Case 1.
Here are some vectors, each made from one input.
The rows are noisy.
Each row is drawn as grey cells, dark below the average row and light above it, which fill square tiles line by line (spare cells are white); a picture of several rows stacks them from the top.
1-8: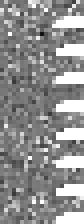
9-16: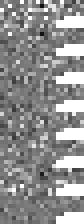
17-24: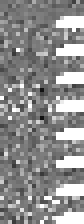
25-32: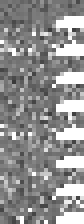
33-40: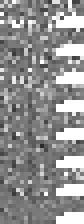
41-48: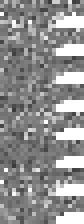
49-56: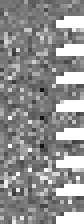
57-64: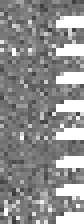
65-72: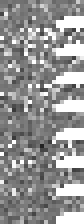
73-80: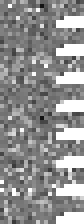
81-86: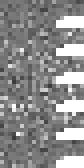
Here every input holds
either a fixed value, or three true/false values.
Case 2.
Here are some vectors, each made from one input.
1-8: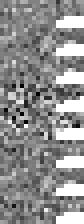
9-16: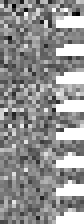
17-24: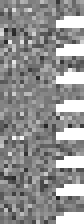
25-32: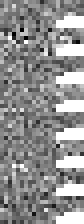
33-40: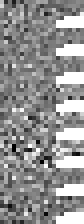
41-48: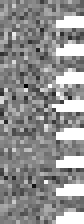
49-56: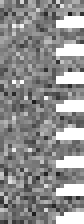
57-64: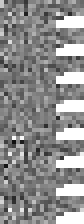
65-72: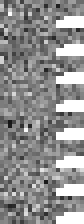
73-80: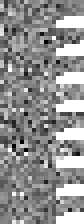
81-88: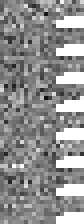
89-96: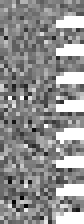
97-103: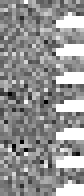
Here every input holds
either a fixed value, or a node of a 10-node tree.
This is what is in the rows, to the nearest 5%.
About 5% of them hold a fixed value. The rest hold a node of a 10-node tree.
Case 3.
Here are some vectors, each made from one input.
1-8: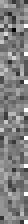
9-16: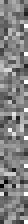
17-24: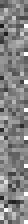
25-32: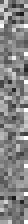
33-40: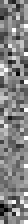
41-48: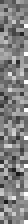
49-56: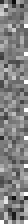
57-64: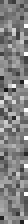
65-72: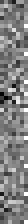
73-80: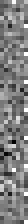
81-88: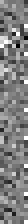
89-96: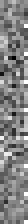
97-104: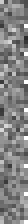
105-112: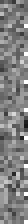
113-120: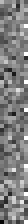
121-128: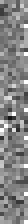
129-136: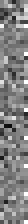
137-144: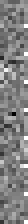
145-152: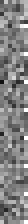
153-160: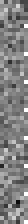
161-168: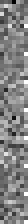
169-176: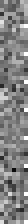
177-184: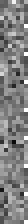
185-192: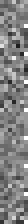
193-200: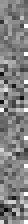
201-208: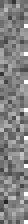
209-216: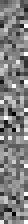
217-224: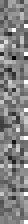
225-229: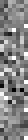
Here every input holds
a node of a 17-node tree.
